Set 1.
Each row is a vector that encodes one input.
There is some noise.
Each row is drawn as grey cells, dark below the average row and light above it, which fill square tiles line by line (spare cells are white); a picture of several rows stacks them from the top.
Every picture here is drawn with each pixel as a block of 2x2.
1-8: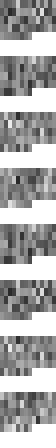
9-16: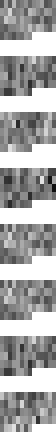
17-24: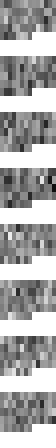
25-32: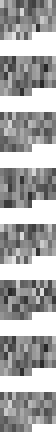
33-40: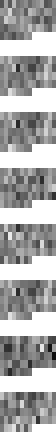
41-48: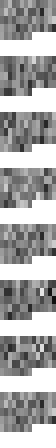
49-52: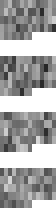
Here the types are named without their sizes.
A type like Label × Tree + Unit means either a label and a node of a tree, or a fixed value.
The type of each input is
Circle.
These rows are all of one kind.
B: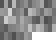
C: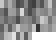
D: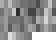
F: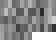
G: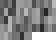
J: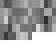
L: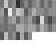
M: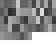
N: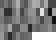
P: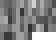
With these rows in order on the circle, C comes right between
D and L.
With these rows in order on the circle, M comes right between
G and N.
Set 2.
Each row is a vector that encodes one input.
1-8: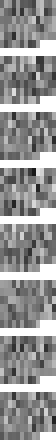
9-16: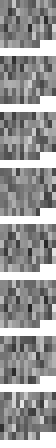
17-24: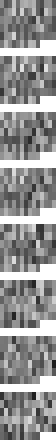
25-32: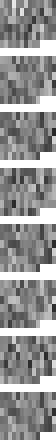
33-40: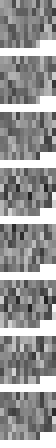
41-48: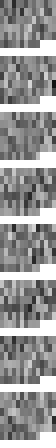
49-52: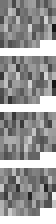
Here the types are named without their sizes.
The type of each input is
Bool × Bool × Bool.
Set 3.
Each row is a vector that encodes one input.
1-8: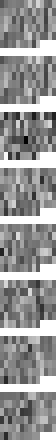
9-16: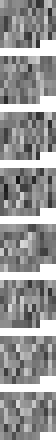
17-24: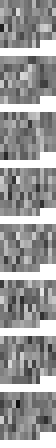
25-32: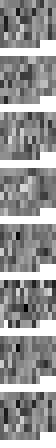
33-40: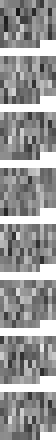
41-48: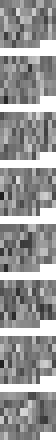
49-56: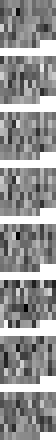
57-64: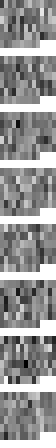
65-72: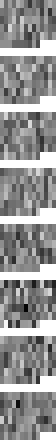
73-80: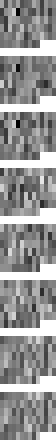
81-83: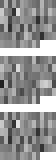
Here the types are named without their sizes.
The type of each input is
Bool × Bool × Bool × Bool + Unit.
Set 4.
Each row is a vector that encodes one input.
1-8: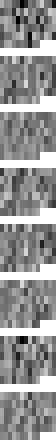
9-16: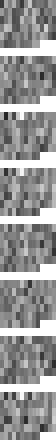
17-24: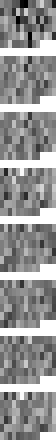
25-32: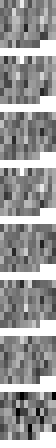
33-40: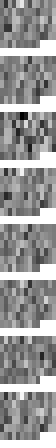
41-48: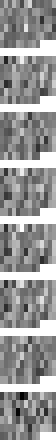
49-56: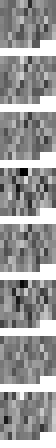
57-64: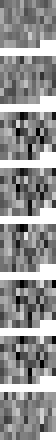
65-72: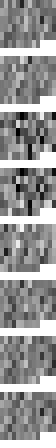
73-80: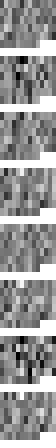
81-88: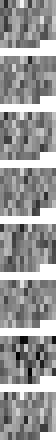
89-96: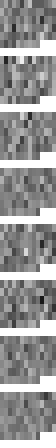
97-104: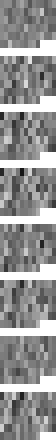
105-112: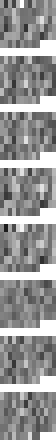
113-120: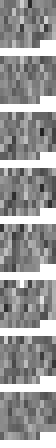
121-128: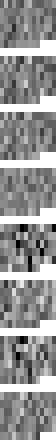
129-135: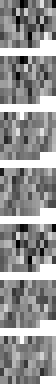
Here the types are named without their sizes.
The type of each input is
Line.
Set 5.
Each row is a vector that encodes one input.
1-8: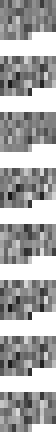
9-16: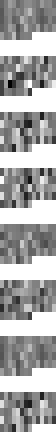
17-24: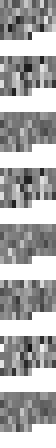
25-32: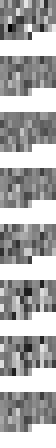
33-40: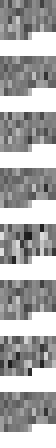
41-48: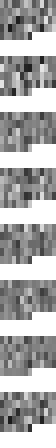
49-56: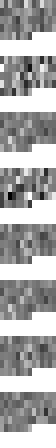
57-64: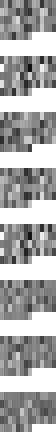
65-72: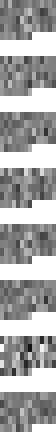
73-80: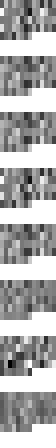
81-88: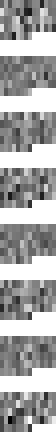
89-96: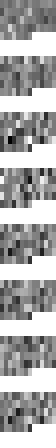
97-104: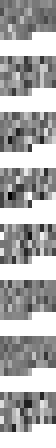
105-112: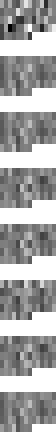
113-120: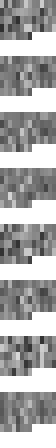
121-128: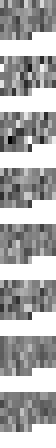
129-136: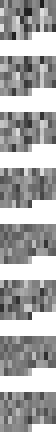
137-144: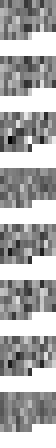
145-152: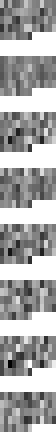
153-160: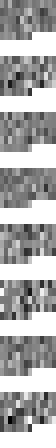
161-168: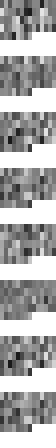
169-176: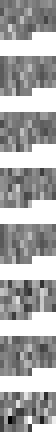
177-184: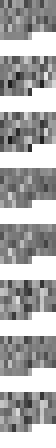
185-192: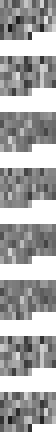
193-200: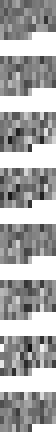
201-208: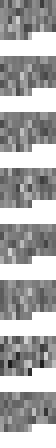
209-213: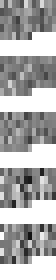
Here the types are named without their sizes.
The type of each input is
Line.
